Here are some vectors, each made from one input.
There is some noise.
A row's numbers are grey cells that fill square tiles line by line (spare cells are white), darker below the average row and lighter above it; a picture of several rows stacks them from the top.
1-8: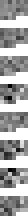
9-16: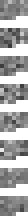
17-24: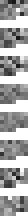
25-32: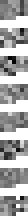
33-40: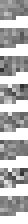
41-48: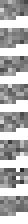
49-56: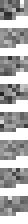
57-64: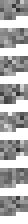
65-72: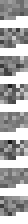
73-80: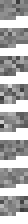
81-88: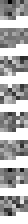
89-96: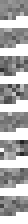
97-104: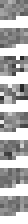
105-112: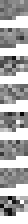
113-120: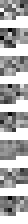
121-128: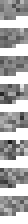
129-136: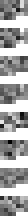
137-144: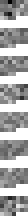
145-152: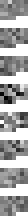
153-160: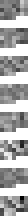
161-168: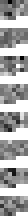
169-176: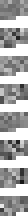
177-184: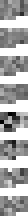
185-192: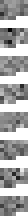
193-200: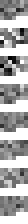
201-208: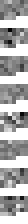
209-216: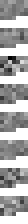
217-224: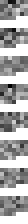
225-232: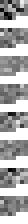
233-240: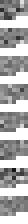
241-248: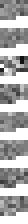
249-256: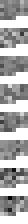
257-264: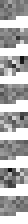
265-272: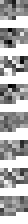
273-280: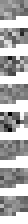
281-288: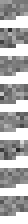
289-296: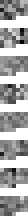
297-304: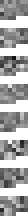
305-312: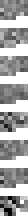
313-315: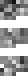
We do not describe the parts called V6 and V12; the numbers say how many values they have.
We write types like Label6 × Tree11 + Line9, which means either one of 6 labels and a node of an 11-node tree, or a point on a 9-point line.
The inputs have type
(Bool × Bool × Bool × Bool + Line4 × Line5) × V12 + V6.
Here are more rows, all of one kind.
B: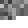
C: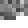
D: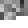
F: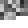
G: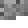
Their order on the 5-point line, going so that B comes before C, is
B, F, C, G, D.
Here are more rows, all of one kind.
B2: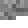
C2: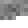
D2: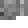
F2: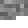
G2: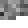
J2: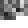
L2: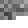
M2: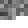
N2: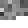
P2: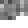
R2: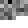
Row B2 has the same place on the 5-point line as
C2, D2 and F2.
